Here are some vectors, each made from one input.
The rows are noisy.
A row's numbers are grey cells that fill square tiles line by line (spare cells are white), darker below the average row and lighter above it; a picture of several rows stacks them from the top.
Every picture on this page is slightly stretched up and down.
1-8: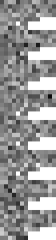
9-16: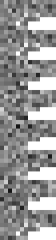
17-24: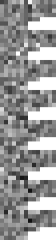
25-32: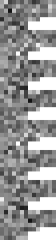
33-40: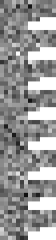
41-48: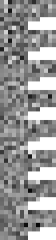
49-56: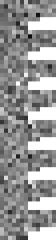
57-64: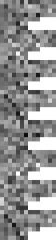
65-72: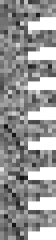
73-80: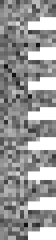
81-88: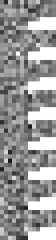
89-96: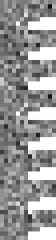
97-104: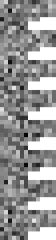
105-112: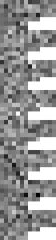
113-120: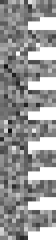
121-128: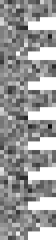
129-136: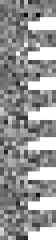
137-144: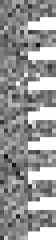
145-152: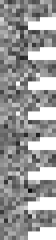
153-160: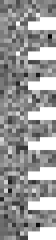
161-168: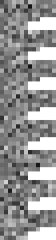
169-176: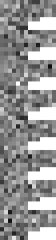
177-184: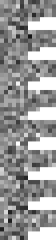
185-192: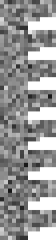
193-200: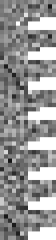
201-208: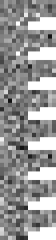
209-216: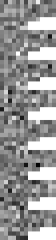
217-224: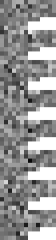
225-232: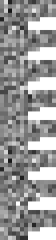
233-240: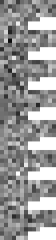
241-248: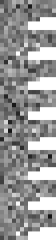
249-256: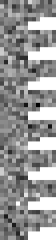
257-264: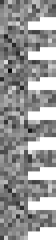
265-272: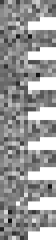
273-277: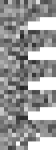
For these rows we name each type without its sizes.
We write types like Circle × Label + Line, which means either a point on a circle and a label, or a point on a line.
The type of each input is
Circle + Line.
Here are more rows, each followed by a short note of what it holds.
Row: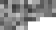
a point on a circle
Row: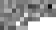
a point on a circle
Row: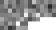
a point on a circle
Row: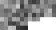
a point on a line
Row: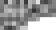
a point on a circle
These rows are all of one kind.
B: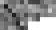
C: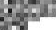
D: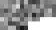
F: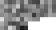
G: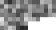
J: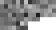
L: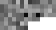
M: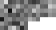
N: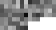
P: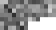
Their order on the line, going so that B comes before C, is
G, F, D, N, L, J, B, P, M, C.
